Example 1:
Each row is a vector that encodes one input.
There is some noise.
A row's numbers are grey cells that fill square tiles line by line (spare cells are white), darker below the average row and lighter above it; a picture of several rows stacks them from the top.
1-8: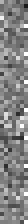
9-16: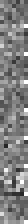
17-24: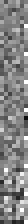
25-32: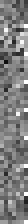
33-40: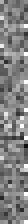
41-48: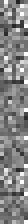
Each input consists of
either a fixed value, or two labels (each one of 4).
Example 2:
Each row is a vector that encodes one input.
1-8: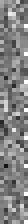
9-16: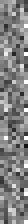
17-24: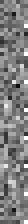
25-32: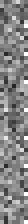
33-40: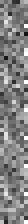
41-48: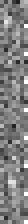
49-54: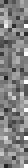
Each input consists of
either one of 4 labels, or three true/false values.
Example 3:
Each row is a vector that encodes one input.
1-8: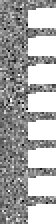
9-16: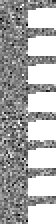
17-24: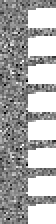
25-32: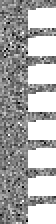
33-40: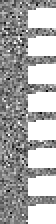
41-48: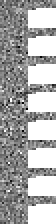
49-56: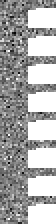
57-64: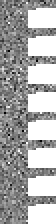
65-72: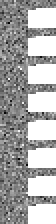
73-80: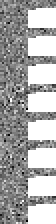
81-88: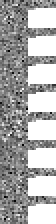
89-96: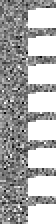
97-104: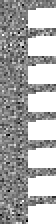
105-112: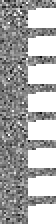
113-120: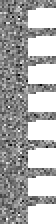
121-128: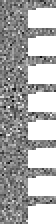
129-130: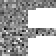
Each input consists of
a point on a 12-point line, together with either a point on a 9-point circle, or a fixed value.
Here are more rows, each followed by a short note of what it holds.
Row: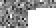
a point on a 9-point circle and a point on a 12-point line
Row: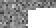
a point on a 12-point line
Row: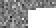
a point on a 12-point line
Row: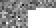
a point on a 9-point circle and a point on a 12-point line
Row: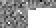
a point on a 12-point line
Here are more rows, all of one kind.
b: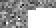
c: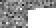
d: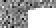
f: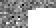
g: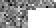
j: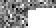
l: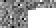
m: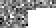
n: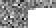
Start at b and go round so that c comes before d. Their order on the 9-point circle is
b, f, c, j, d, l, g, n, m.
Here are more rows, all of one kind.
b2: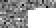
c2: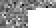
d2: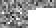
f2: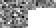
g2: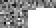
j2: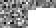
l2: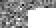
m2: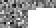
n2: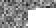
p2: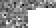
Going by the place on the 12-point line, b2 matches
c2, l2 and p2.
